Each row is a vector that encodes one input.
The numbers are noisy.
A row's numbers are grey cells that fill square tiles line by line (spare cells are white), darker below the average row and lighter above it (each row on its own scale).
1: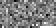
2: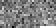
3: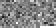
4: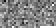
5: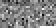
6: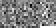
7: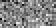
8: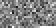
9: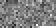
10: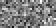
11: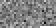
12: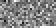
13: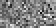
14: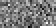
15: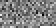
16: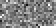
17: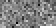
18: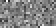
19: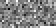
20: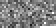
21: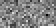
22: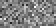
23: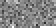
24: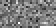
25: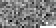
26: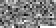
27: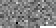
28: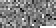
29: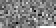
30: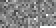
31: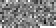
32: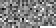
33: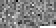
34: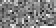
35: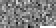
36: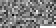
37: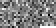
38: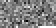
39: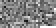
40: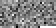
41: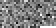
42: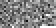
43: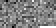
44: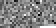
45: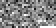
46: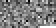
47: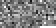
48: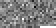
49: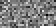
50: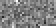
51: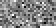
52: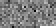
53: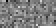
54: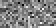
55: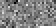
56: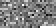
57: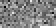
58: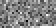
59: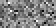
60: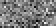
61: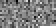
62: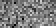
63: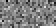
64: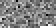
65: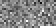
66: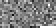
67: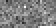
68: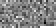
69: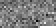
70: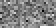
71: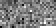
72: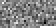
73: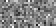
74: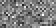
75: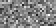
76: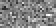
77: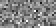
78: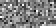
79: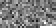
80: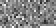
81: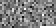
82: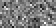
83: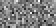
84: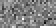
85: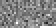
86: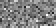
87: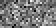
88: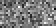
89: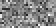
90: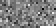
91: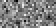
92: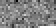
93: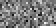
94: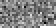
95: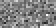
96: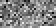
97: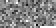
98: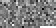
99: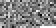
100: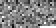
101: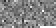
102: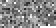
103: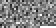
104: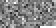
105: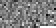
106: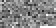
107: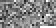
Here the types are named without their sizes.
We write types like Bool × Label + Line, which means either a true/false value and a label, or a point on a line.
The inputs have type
Bool × Bool × Bool × Bool × Tree × (Tree + Unit).
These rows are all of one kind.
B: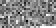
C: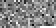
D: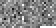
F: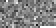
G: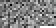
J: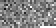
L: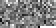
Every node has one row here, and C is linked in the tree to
D.
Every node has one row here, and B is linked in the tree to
D, F and L.
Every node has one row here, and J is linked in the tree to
F.
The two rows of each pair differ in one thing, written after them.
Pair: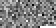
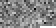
one of the four true/false values
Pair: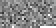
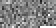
the node of the tree
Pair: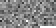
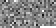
the node of the tree
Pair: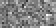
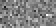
the node of the tree
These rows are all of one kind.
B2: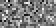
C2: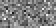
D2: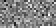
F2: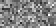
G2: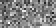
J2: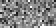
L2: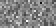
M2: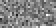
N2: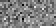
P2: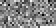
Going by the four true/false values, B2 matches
D2, J2 and L2.
